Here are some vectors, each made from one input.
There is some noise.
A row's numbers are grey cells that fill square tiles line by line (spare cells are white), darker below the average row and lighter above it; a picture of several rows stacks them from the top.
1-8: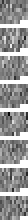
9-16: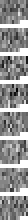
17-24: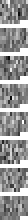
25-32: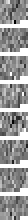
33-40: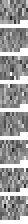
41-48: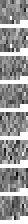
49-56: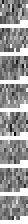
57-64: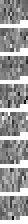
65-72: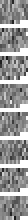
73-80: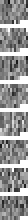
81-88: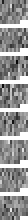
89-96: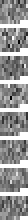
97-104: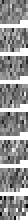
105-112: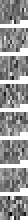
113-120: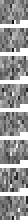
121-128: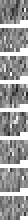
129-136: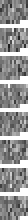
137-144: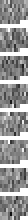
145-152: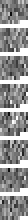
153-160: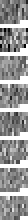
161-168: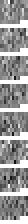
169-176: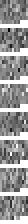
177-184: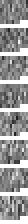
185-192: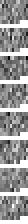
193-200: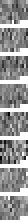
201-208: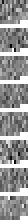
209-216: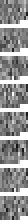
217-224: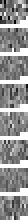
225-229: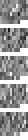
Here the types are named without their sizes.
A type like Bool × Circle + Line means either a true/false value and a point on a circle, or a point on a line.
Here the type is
Circle × Circle + Unit.
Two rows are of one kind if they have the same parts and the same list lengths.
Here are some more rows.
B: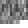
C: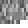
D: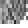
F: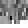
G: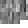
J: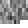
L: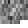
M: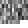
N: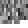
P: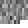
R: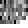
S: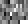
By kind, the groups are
B, C, D, F, G, J, L, M, N, P, S
R

